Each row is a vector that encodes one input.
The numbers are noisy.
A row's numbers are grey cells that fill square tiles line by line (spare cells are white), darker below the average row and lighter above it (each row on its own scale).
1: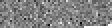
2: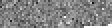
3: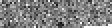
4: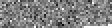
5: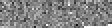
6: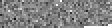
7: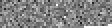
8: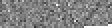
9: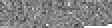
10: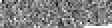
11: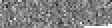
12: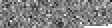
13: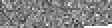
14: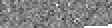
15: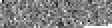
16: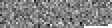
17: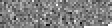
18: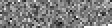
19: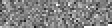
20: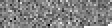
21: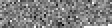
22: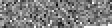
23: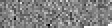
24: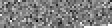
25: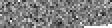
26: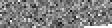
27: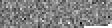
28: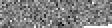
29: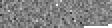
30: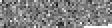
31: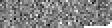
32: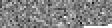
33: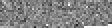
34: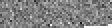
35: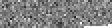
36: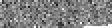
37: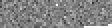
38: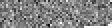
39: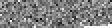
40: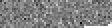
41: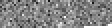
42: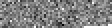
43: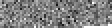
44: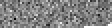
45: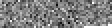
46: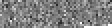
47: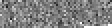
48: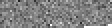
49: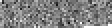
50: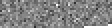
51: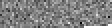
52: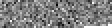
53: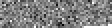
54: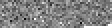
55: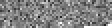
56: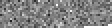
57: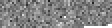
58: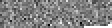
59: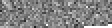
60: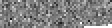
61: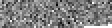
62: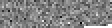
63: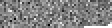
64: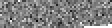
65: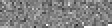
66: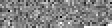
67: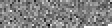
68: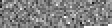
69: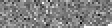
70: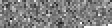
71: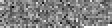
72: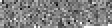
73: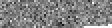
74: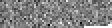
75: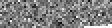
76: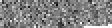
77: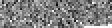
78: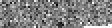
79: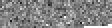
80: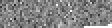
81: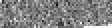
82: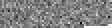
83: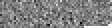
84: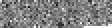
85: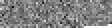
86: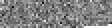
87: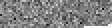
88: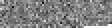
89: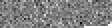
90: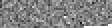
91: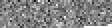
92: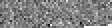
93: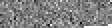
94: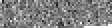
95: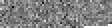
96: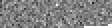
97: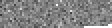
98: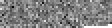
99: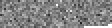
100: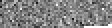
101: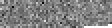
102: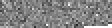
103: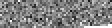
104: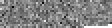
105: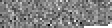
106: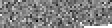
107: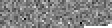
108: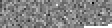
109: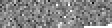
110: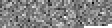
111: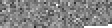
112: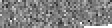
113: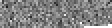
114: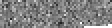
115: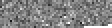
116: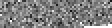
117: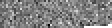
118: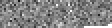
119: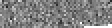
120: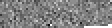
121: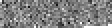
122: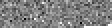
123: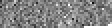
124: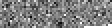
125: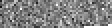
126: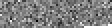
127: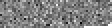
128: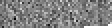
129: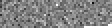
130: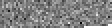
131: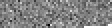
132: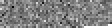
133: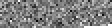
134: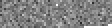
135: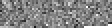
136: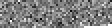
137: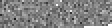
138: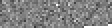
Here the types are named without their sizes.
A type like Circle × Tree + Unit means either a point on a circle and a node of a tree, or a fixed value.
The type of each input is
Bool × Bool × Bool + List(Line).
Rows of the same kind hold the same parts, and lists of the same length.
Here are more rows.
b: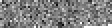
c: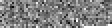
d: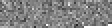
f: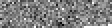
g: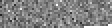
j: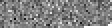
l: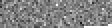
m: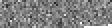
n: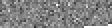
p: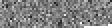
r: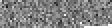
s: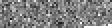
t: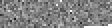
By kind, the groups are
b, f, m, p, r, s
c
d, n
g, l, t
j

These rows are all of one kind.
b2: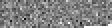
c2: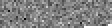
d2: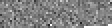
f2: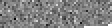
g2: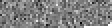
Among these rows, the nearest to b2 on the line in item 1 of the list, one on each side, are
c2 and g2.
